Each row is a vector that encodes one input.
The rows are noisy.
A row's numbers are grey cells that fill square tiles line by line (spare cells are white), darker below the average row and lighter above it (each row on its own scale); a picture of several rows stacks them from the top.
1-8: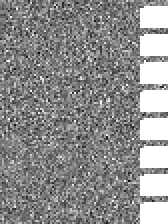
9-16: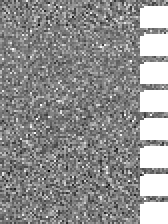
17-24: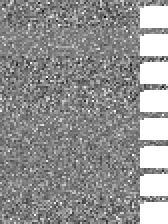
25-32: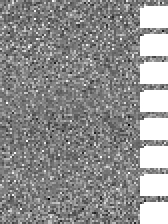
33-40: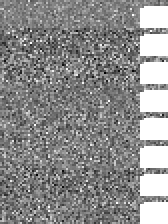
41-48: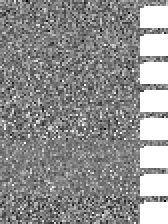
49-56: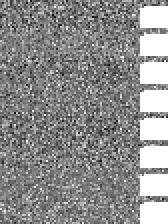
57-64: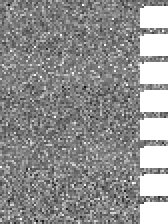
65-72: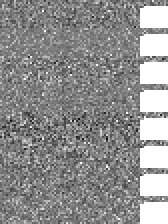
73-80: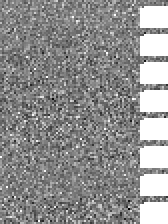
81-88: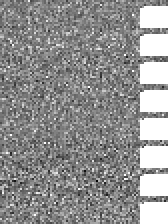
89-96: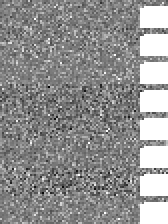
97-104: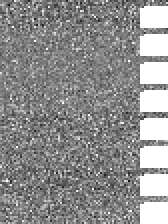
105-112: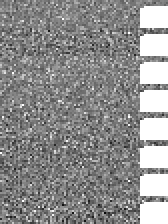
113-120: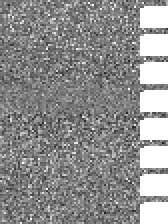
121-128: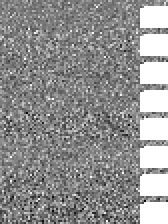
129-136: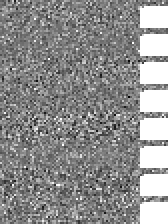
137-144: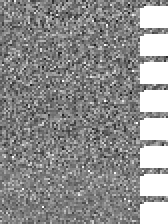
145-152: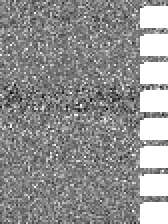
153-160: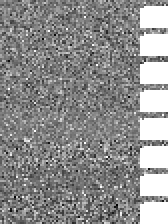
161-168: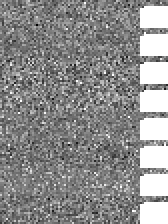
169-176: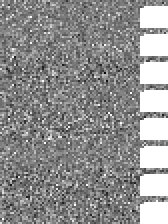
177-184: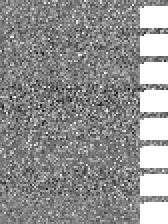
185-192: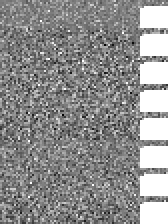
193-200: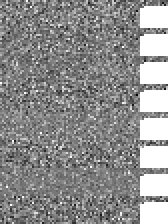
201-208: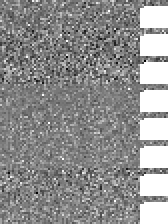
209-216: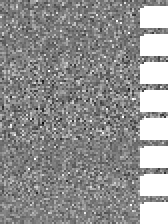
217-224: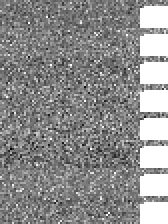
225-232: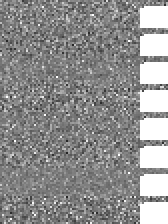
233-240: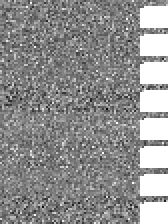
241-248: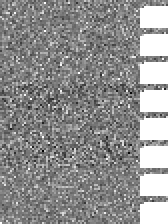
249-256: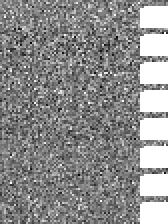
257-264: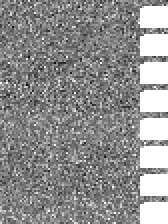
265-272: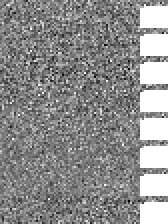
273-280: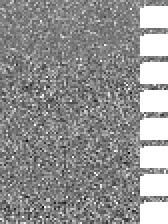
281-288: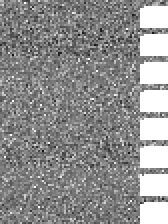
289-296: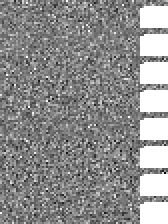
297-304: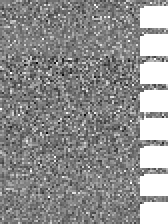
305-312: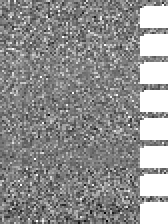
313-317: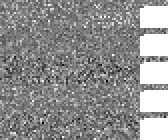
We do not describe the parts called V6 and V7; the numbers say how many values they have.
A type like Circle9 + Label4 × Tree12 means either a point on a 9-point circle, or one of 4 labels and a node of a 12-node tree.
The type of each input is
Label10 × Tree12 + (Tree10 + V6) × V7 + Unit.
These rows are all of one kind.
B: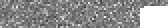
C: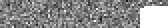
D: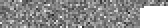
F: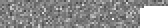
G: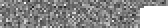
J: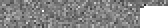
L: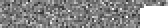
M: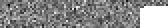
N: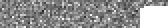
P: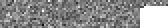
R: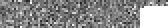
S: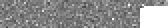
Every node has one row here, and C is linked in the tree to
R.
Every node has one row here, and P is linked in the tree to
N.
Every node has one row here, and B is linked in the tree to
G, M and N.
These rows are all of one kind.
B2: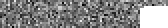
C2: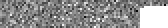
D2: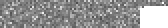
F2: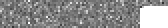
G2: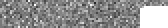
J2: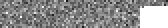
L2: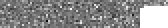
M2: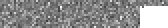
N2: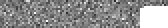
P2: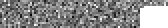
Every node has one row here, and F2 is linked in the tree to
B2 and L2.
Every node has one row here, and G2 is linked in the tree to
C2 and L2.
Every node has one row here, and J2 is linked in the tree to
L2.
